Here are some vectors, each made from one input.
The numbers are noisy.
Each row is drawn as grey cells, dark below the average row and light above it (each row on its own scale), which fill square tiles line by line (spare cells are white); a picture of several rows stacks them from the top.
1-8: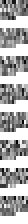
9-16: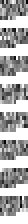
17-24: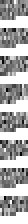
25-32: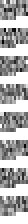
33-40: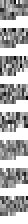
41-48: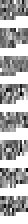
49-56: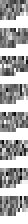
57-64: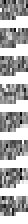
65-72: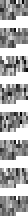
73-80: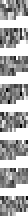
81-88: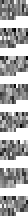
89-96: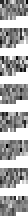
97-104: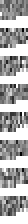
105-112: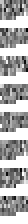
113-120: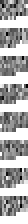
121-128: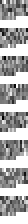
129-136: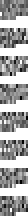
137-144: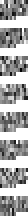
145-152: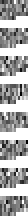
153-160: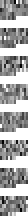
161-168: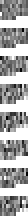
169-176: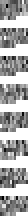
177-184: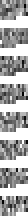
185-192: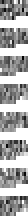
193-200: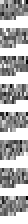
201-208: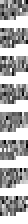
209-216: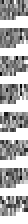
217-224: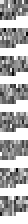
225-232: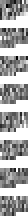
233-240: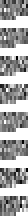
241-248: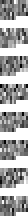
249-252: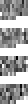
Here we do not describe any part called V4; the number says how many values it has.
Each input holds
two labels (each one of 8) and one of 9 labels, together with either a point on a 6-point circle, or a value of V4.
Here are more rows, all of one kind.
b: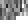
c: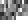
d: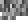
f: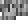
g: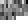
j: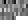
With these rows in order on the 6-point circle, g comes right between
c and d.
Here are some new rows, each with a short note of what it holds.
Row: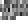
a point on a 6-point circle, two labels (each one of 8) and one of 9 labels
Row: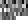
a point on a 6-point circle, two labels (each one of 8) and one of 9 labels
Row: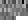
a point on a 6-point circle, two labels (each one of 8) and one of 9 labels
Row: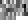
two labels (each one of 8), one of 9 labels and a value of V4
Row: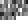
a point on a 6-point circle, two labels (each one of 8) and one of 9 labels
